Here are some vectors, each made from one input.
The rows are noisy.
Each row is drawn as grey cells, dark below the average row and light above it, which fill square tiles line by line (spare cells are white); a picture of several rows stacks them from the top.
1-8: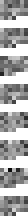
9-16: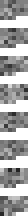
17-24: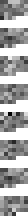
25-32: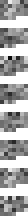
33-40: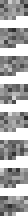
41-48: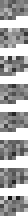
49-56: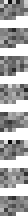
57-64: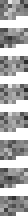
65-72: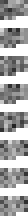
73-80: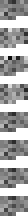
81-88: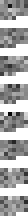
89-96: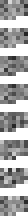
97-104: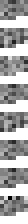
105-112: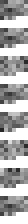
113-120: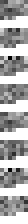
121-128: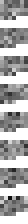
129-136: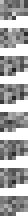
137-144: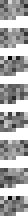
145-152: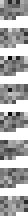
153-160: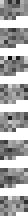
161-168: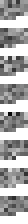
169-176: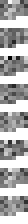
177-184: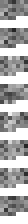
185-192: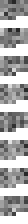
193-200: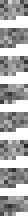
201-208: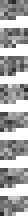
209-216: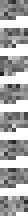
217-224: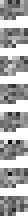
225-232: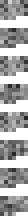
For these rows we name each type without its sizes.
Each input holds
a true/false value, together with either a point on a circle, or a fixed value.
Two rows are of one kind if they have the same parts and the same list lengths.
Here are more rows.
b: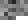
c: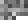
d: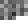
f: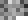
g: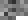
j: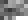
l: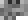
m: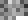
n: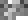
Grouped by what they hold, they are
b, g
c, d, f, j, l, m, n

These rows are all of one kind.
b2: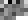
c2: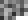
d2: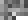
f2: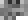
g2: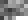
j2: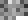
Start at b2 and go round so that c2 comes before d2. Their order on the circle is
b2, c2, g2, j2, d2, f2.
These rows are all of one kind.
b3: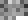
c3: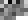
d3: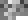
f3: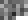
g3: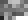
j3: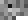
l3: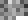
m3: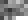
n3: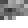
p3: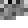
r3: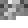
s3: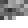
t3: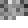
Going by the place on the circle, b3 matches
d3, l3, r3 and t3.
